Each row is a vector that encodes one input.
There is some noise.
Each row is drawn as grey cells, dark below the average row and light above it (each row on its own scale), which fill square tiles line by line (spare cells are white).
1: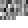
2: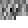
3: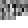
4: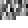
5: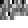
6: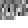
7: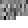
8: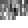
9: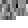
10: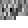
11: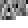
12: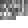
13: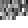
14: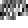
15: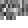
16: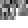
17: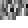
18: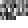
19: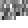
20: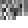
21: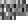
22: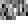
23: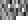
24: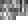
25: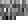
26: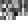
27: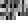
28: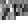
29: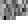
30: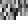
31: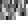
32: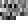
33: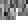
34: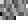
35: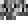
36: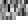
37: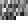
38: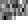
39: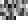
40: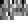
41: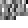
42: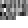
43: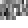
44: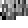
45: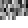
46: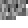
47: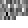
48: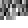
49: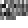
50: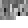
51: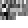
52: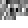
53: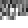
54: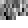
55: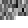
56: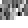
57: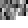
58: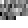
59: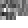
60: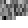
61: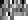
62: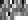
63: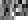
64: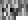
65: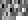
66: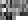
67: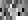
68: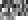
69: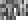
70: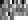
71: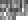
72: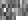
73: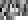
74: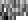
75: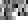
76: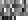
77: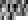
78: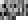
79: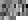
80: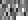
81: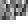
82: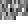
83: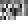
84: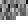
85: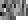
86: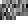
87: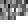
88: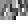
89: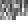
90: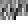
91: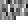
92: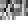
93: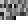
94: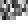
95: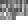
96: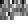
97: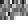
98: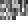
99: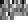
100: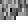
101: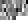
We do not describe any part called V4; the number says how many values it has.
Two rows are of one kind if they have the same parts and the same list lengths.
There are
3 kinds of row.
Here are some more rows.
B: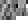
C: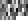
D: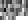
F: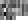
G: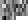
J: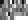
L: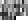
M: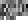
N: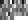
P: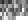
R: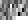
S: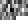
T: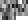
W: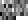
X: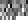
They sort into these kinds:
B, F, G, L, M, R, T, W
C, D, P, S, X
J, N

